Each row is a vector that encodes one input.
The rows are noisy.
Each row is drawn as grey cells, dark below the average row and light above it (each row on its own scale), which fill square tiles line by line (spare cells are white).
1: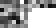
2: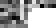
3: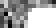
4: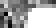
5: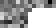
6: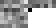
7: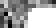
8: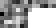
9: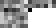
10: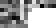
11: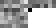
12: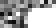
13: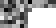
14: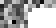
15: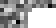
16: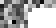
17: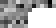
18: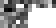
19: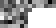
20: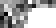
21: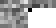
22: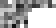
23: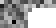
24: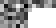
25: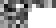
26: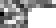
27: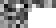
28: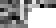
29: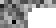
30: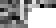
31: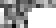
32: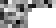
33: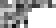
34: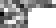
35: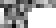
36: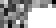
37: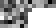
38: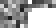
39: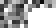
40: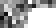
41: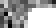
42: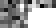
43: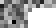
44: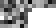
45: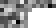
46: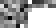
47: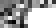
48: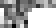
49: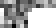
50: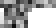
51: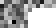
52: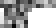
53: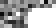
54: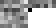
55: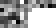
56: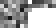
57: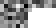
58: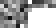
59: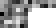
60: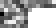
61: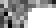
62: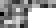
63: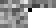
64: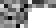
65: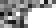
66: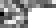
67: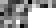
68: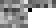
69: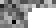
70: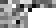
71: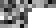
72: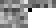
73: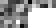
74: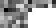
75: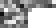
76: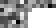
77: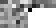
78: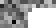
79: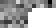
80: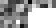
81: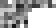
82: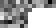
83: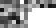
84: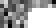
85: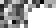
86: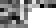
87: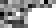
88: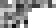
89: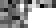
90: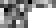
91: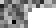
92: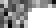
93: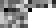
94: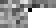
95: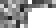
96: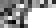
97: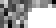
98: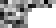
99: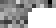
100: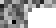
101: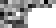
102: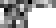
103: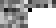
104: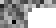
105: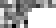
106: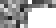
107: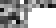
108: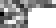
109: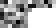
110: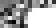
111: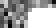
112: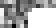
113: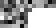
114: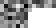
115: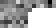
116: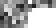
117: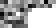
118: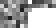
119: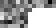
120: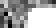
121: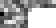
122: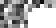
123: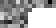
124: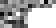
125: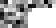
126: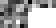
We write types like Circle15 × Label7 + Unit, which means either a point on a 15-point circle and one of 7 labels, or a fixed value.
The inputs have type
Label9.
